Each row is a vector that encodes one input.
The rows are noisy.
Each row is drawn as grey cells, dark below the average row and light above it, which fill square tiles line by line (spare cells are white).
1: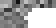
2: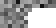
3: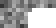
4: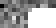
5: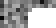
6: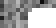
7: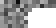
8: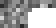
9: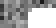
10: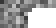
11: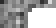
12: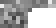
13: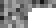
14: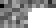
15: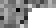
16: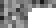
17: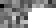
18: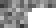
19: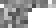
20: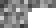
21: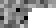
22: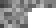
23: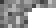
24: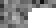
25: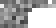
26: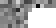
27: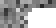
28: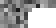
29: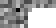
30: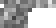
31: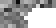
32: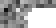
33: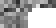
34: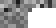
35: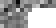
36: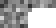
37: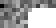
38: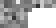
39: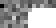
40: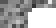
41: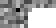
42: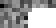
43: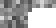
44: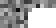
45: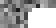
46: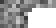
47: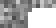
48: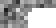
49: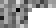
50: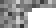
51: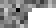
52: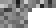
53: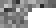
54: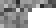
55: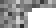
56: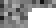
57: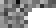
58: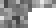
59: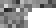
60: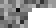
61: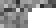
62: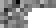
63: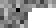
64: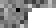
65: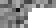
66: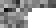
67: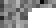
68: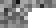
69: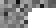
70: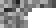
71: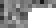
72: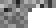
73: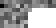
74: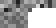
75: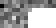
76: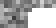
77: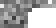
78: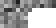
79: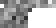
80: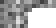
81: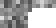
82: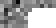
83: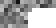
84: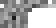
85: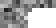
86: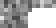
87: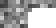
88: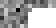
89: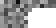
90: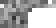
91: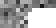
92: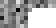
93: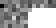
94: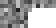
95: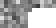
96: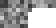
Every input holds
two labels (each one of 5), together with either one of 4 labels, or three true/false values.
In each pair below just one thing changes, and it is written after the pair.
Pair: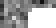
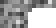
one of the three true/false values
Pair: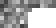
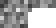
one of the two labels
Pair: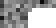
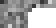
one of the three true/false values
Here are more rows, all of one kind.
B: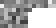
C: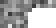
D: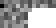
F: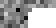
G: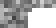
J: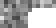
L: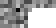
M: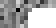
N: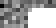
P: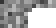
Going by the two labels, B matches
G, L, N and P.
